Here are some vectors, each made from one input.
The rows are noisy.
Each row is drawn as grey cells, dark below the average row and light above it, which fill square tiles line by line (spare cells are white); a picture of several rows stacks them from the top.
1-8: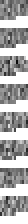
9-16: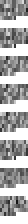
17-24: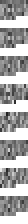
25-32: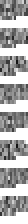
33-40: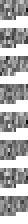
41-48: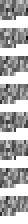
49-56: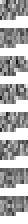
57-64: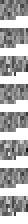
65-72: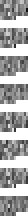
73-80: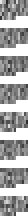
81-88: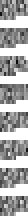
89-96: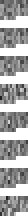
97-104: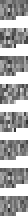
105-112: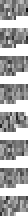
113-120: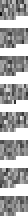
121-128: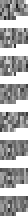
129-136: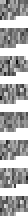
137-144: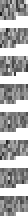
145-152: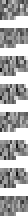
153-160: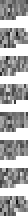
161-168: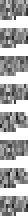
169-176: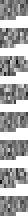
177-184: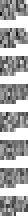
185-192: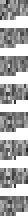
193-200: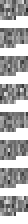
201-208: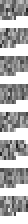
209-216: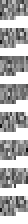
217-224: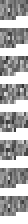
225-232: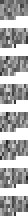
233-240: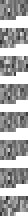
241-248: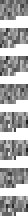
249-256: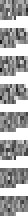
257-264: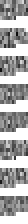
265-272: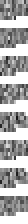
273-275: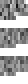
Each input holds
either a point on a 14-point circle, or a point on a 12-point line, or three true/false values.
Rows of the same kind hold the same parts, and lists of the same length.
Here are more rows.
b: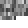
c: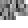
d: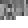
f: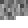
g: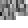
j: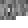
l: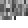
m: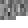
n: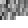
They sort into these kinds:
b, l
c, g, n
d, f, j, m

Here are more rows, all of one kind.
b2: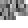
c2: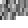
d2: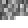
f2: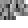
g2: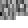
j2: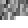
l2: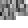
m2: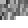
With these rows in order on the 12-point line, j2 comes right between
d2 and m2.
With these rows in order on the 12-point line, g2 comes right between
d2 and l2.
